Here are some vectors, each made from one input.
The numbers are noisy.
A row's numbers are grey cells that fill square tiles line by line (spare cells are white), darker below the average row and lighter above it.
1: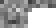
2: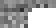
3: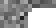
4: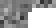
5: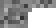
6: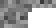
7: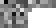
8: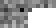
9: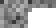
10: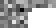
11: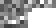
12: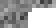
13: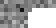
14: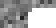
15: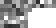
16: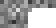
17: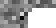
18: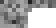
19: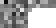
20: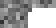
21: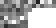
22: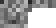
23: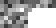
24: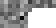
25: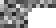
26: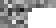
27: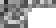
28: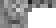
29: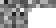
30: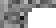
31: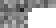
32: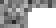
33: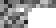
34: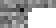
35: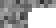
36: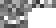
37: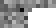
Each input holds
a point on a 5-point line and a true/false value.
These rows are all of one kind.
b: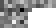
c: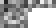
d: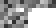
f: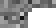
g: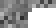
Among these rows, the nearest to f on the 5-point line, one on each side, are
d and g.
